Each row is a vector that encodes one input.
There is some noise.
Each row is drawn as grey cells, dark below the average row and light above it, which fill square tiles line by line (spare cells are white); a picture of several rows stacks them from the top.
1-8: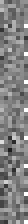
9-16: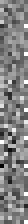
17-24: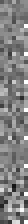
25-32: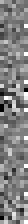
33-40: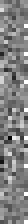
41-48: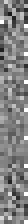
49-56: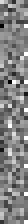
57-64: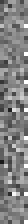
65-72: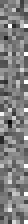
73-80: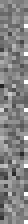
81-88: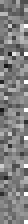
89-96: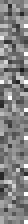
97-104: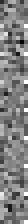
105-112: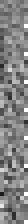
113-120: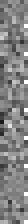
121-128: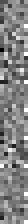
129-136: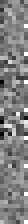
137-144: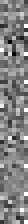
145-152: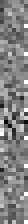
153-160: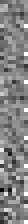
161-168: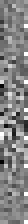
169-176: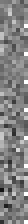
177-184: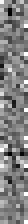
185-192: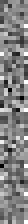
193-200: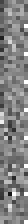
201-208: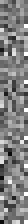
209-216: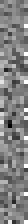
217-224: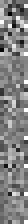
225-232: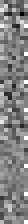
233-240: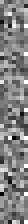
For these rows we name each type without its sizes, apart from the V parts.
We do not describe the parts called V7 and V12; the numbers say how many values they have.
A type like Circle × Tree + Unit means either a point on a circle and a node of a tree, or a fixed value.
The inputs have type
(Bool × V7 + Unit) × Line + V12.
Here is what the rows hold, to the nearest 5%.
About 65% of them hold a point on a line, together with either a fixed value, or a true/false value and a value of V7. The rest hold a value of V12.
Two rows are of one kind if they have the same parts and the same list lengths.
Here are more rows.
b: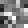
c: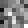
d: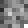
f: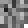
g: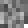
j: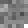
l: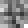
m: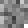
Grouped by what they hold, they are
b, f, g
c, d
j, l, m

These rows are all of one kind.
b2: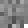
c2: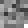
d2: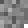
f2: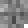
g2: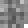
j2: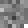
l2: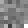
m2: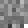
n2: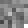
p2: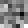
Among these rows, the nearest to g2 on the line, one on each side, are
f2 and p2.
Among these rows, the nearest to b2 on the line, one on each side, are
d2 and l2.
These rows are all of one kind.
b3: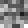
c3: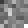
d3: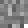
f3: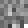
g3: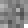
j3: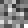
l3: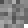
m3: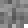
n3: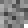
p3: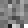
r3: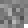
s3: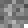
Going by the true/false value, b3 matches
j3, n3, p3 and s3.
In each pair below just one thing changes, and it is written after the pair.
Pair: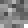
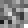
the true/false value
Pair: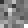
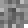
the place on the line
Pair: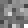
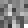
the place on the line
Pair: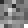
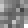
the place on the line
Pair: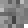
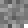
the true/false value
